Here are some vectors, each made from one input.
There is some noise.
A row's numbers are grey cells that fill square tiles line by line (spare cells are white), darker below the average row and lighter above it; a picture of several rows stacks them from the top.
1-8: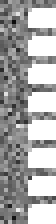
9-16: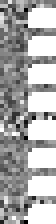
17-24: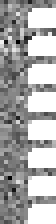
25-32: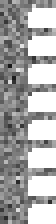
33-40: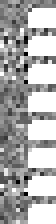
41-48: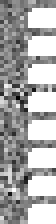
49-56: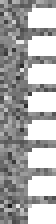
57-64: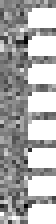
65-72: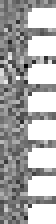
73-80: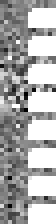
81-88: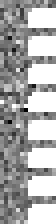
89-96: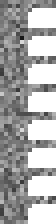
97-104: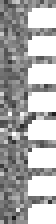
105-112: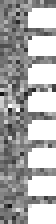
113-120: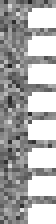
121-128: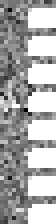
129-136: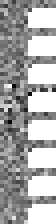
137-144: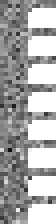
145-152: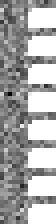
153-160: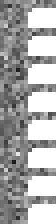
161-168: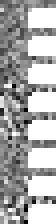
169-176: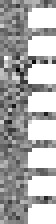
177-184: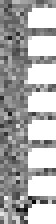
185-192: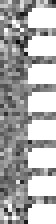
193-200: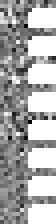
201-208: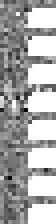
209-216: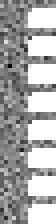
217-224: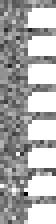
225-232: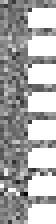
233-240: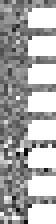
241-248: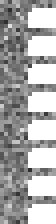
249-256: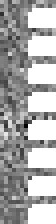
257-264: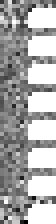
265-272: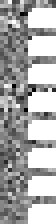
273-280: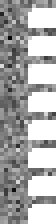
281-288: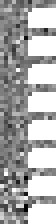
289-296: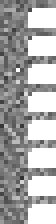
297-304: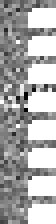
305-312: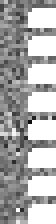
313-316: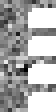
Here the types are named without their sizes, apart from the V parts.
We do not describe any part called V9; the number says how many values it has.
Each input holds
a node of a tree, together with either a point on a line and five true/false values, or two values of V9.
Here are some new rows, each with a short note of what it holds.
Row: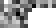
a node of a tree and two values of V9
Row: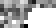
a node of a tree and two values of V9
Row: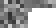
a point on a line, a node of a tree and five true/false values
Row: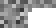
a point on a line, a node of a tree and five true/false values
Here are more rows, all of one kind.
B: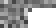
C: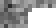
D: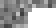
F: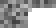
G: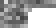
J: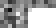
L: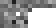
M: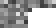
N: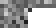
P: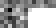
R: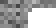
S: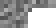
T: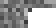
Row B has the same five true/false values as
D and J.
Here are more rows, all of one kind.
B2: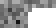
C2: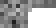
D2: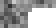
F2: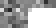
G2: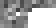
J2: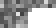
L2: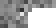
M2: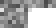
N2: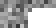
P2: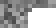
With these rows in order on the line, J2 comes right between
G2 and P2.
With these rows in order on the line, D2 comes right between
L2 and P2.
